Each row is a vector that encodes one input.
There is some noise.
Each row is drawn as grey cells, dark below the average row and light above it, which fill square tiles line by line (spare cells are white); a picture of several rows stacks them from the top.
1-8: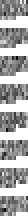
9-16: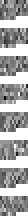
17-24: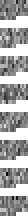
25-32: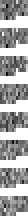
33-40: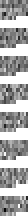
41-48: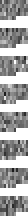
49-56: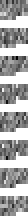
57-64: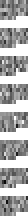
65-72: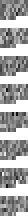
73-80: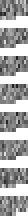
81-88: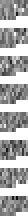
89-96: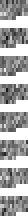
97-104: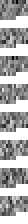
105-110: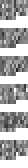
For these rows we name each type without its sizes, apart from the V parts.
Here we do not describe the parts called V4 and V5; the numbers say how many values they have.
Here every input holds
either a point on each of two lines, or a true/false value, a value of V4 and a value of V5.
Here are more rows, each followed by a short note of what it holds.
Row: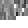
a true/false value, a value of V4 and a value of V5
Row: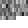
a point on each of two lines
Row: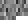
a true/false value, a value of V4 and a value of V5
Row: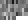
a true/false value, a value of V4 and a value of V5
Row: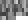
a point on each of two lines
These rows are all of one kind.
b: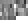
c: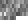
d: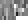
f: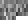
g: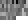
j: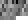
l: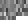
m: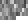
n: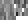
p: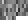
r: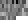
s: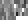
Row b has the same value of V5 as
d, m, n and s.
